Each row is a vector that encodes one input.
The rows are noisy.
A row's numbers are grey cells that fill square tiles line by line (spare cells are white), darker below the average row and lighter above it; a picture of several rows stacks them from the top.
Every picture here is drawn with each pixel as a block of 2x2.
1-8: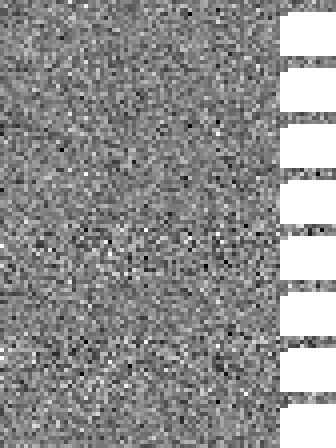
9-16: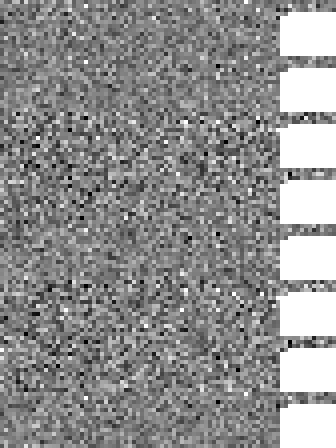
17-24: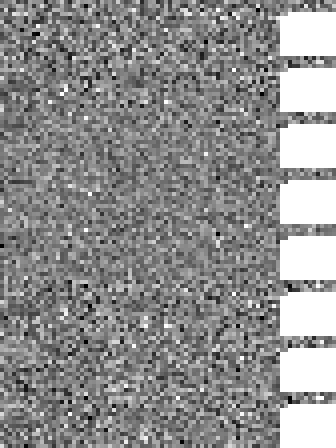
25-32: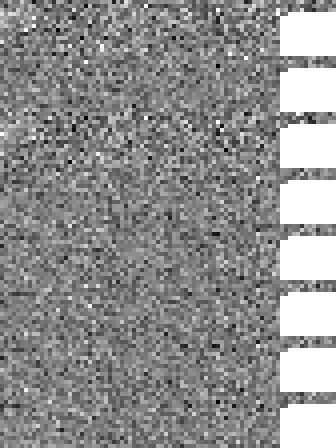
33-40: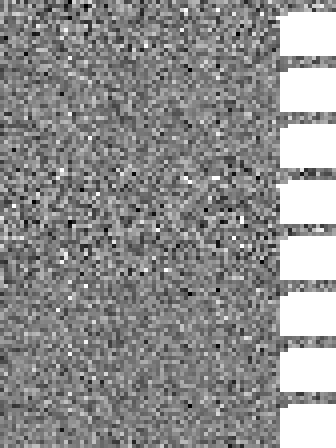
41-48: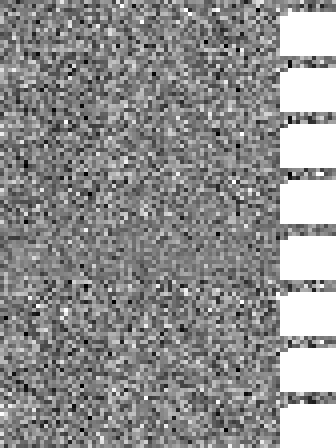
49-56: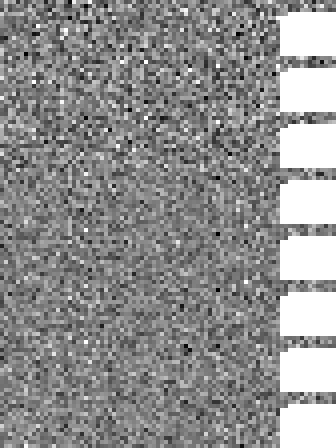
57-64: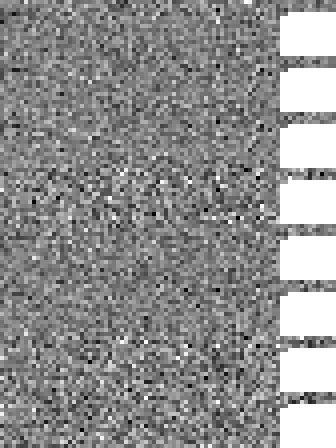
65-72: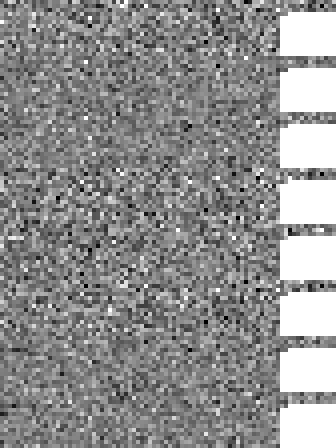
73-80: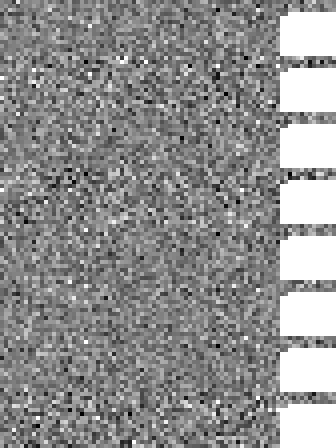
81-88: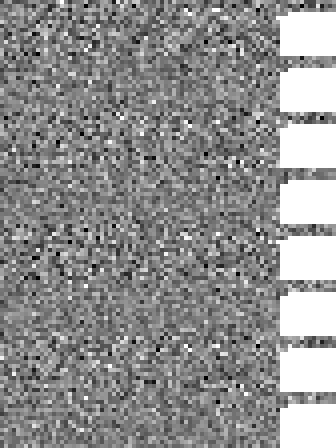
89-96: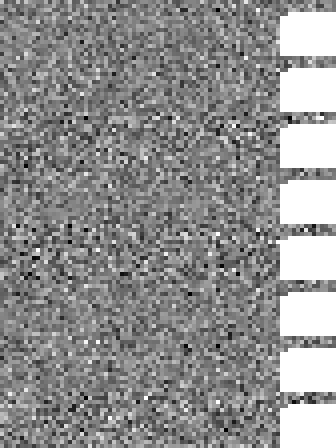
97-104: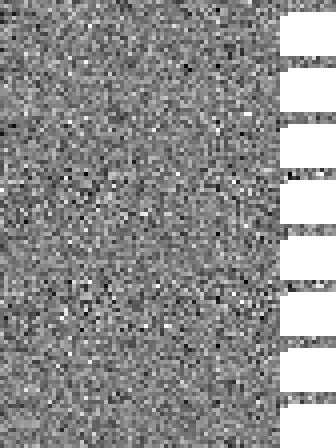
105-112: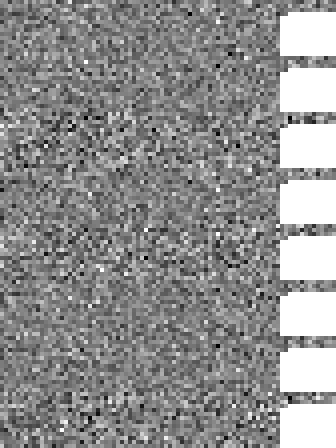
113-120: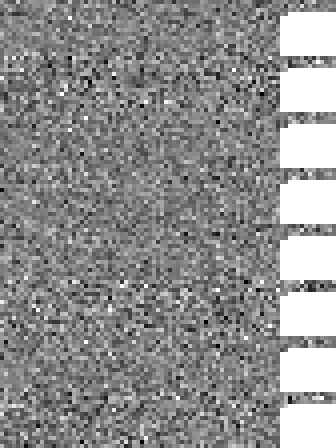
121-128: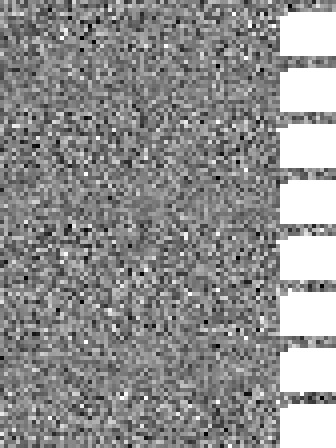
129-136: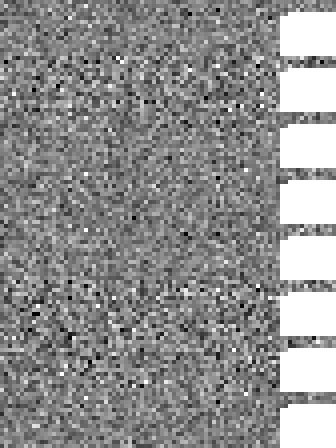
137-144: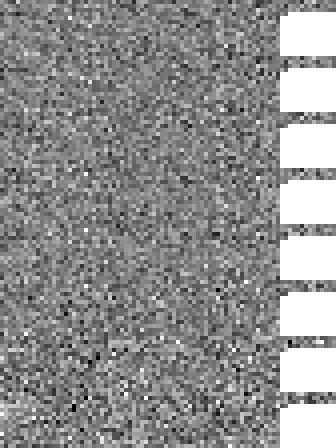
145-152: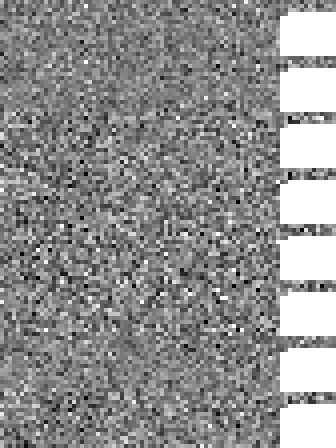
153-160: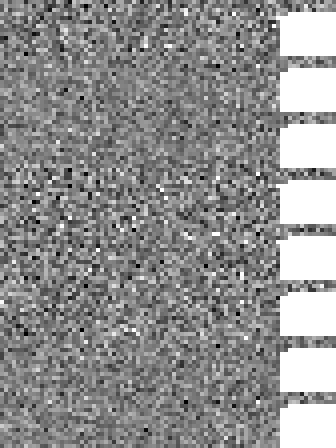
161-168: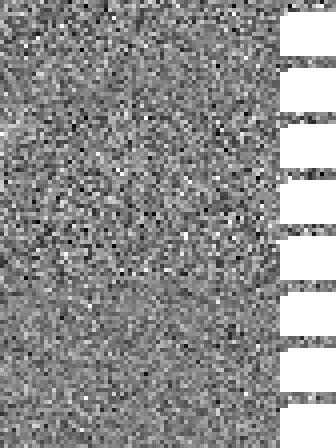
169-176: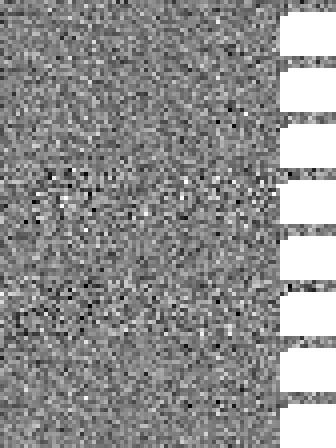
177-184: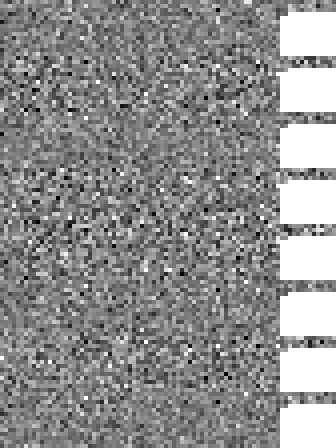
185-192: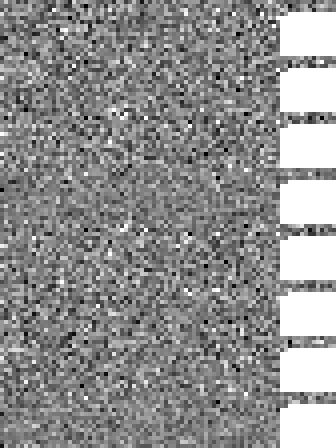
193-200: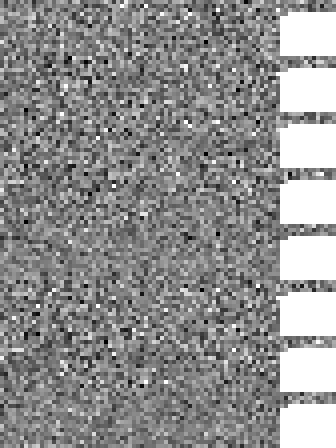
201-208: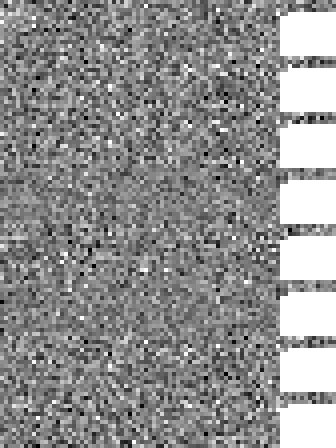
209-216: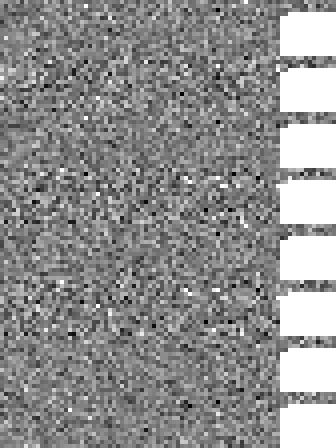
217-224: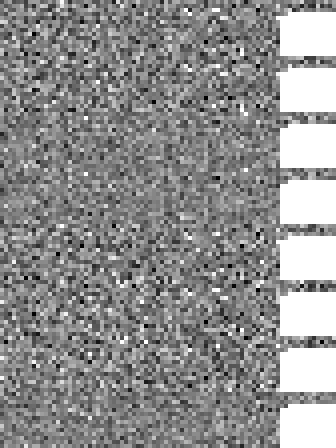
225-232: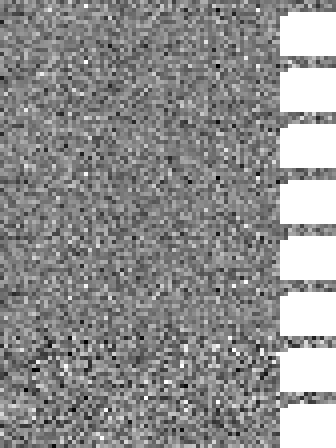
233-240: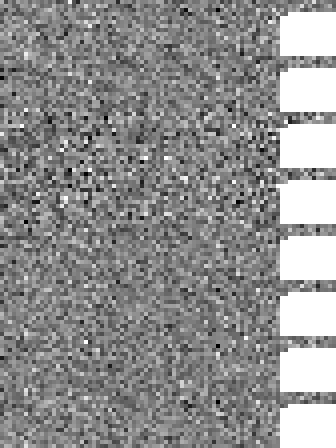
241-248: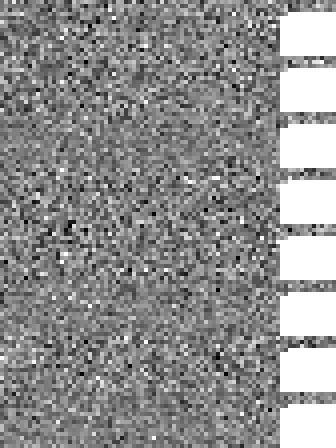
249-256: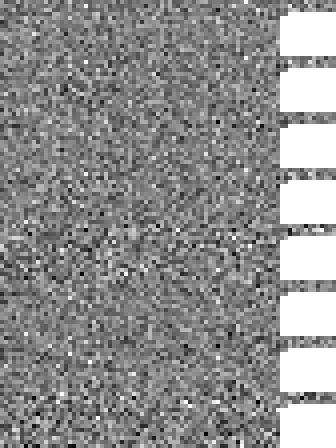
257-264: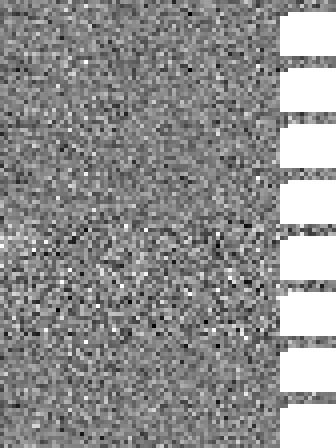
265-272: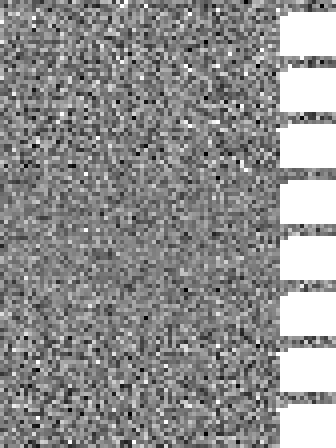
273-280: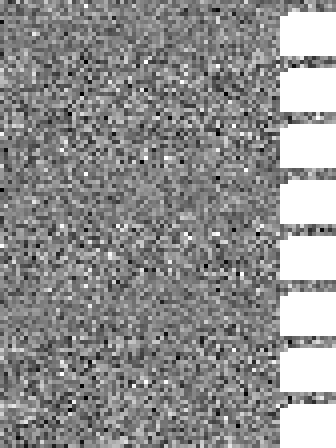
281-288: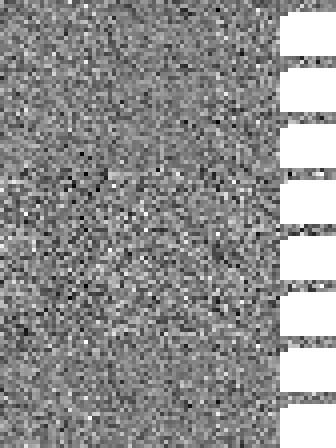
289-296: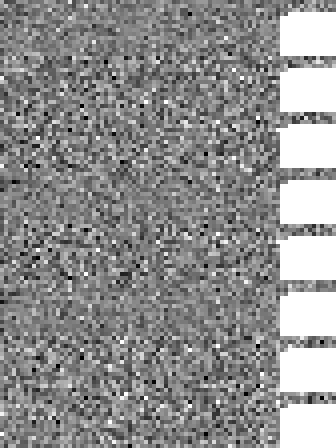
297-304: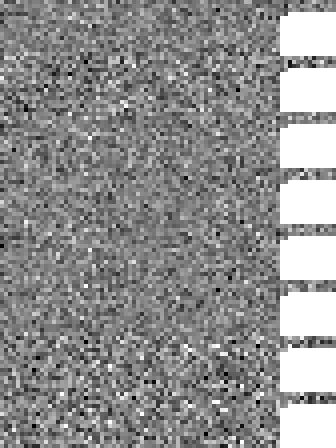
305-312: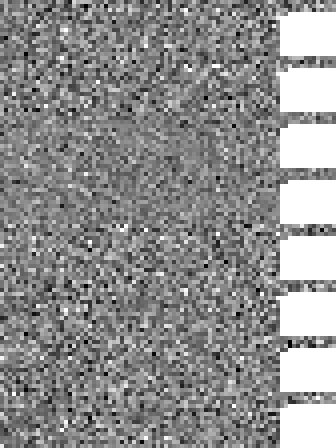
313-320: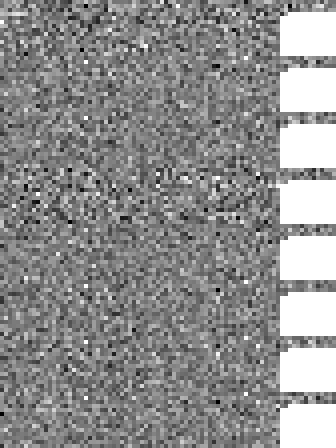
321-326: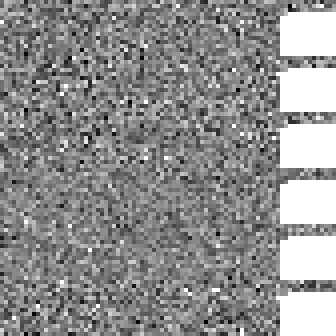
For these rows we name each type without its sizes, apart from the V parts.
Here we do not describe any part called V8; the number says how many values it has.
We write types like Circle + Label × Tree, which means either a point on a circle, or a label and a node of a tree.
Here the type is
(Circle + Line) × Tree × (Tree + Unit) × V8.
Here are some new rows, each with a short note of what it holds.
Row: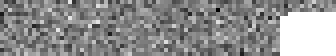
a point on a line, a node of each of two trees and a value of V8
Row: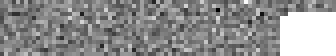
a point on a line, a node of a tree and a value of V8
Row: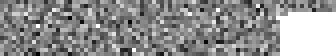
a point on a circle, a node of each of two trees and a value of V8
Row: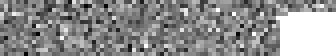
a point on a circle, a node of each of two trees and a value of V8
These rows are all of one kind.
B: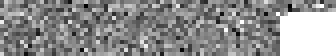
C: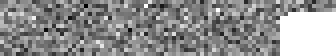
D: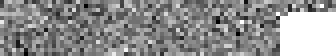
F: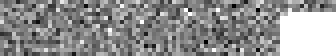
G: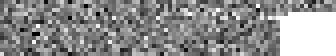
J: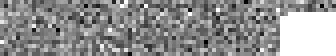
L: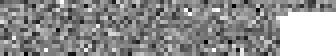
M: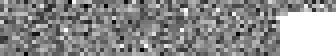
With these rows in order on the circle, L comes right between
F and G.
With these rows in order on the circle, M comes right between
B and G.
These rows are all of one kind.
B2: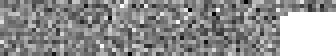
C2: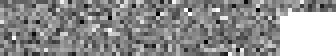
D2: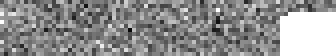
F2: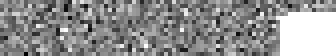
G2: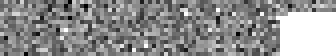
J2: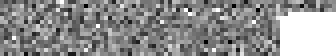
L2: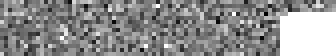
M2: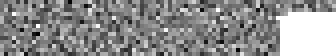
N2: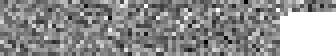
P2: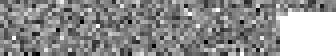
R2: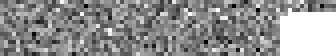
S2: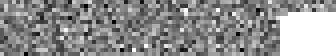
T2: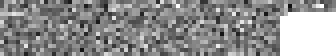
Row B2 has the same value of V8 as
F2 and J2.
